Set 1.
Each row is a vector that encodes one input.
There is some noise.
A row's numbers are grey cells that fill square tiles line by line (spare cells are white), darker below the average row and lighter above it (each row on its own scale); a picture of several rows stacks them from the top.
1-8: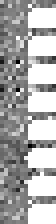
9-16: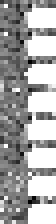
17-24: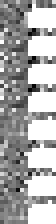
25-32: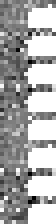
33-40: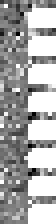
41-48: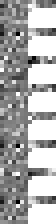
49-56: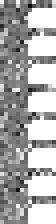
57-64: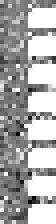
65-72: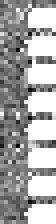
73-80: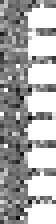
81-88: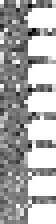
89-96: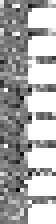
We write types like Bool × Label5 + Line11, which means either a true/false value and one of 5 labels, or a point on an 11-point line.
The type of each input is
Bool × Bool × Bool × Bool.
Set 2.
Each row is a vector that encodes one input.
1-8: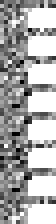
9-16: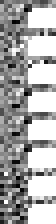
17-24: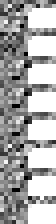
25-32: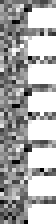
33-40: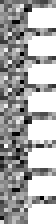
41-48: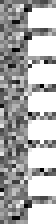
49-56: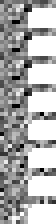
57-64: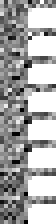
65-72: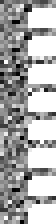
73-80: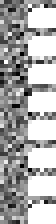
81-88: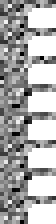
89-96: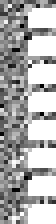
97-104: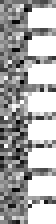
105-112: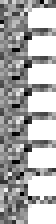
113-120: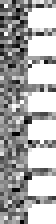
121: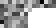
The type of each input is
Label8.
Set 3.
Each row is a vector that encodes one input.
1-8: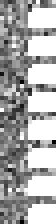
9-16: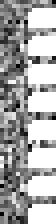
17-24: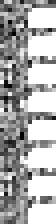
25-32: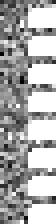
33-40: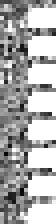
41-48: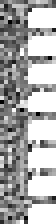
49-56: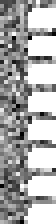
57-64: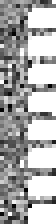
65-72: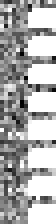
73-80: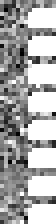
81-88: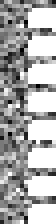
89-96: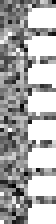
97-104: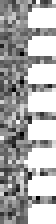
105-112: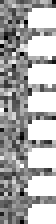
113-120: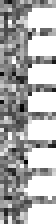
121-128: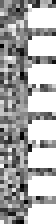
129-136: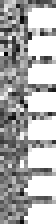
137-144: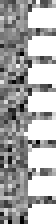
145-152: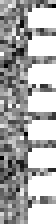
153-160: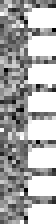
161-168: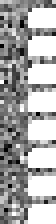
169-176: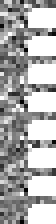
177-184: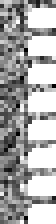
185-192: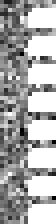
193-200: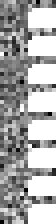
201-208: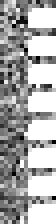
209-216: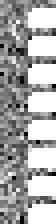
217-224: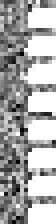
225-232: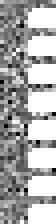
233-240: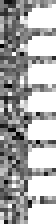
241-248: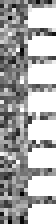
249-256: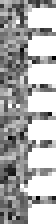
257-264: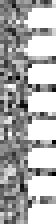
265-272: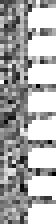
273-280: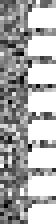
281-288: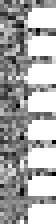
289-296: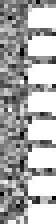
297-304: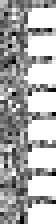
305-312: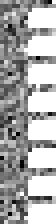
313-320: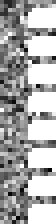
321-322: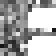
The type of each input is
Bool × Bool × Bool × Bool + Unit.
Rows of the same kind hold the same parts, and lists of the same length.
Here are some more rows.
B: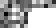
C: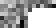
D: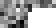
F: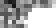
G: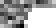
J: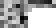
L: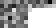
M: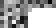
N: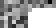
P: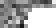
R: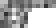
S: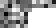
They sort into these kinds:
B, R, S
C, D, F, G, J, L, M, N, P

